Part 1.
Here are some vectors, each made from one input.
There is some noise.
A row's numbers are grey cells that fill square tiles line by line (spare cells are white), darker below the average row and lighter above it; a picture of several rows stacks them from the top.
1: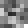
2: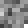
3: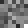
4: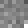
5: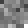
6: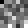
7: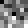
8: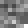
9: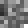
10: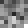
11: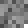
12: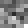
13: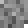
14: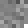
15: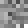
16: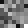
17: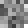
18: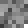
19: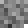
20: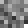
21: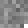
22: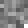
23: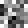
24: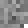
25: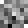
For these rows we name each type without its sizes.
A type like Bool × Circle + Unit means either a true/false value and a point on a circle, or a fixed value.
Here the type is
Line.
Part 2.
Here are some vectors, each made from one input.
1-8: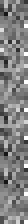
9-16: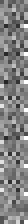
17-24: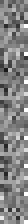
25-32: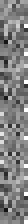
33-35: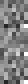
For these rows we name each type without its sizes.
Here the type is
Label.
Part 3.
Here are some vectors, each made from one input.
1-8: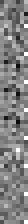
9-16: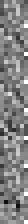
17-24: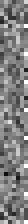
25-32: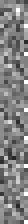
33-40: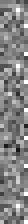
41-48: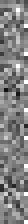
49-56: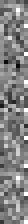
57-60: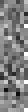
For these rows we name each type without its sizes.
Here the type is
Tree.
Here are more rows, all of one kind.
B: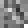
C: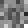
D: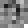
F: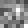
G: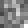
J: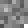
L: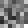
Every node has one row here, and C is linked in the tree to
J and L.
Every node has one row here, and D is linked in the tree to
B.
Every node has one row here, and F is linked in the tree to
G.
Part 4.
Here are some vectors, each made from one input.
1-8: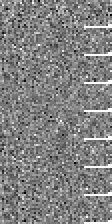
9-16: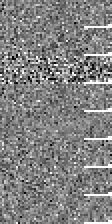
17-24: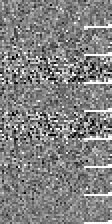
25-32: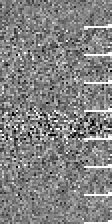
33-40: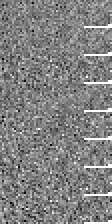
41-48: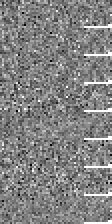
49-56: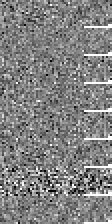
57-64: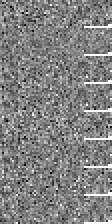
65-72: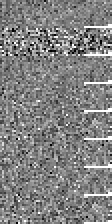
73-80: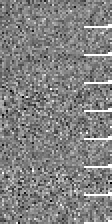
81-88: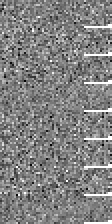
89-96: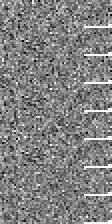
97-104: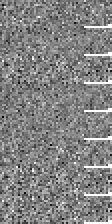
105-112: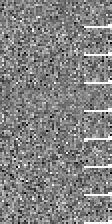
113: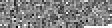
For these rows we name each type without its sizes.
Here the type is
Tree + Unit.
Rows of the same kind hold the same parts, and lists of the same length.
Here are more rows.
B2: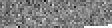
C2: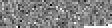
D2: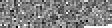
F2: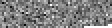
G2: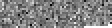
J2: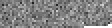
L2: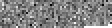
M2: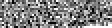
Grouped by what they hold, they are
B2, C2, D2, F2, G2, J2, L2
M2

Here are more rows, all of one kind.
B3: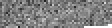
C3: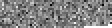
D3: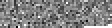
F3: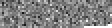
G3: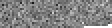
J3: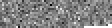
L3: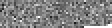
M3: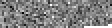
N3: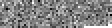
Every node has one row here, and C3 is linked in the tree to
J3.
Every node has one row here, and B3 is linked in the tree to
G3 and J3.
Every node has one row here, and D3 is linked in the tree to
L3.
